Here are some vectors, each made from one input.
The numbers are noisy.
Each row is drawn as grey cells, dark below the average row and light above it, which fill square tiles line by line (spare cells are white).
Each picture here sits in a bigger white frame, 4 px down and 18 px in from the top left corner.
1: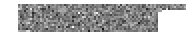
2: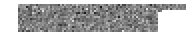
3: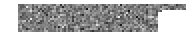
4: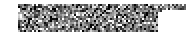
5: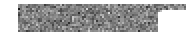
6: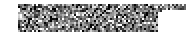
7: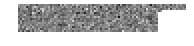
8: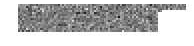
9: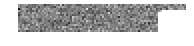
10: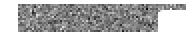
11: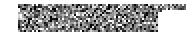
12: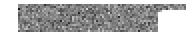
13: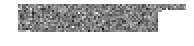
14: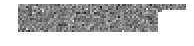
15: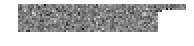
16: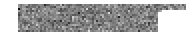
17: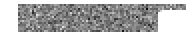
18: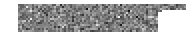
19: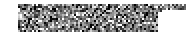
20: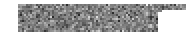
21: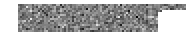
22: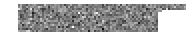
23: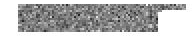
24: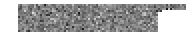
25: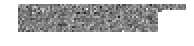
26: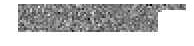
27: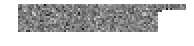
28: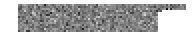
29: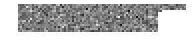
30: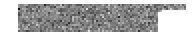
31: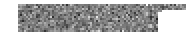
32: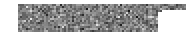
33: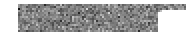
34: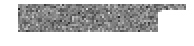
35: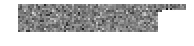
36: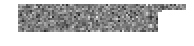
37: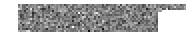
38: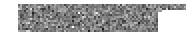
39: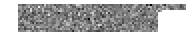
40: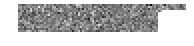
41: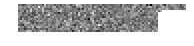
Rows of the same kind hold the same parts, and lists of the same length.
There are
2 kinds of row.
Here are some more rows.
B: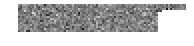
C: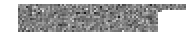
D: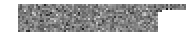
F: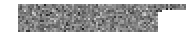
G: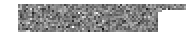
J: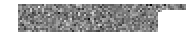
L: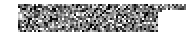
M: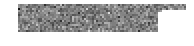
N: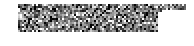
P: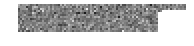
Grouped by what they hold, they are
B, C, D, F, G, J, M, P
L, N

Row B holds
one of 4 labels and a true/false value.
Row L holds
a fixed value.
